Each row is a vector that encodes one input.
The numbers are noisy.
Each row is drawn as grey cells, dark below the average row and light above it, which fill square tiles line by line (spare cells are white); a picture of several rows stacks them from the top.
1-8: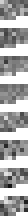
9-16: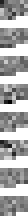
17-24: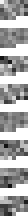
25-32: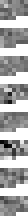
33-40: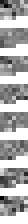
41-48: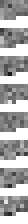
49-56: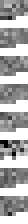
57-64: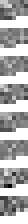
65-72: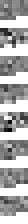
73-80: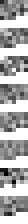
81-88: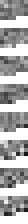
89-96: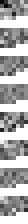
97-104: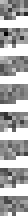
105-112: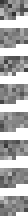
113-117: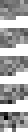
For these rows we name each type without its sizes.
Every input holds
a true/false value, together with a list of points on a line.
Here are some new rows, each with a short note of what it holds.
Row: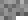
a true/false value, together with a list of three items
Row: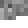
a true/false value, together with a list of two items
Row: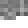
a true/false value, together with a list of one item
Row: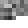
a true/false value, together with a list of three items
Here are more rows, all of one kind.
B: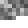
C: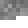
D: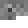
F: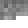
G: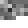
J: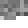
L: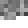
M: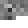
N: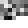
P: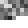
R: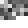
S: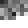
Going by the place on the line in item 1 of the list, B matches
C, F and P.
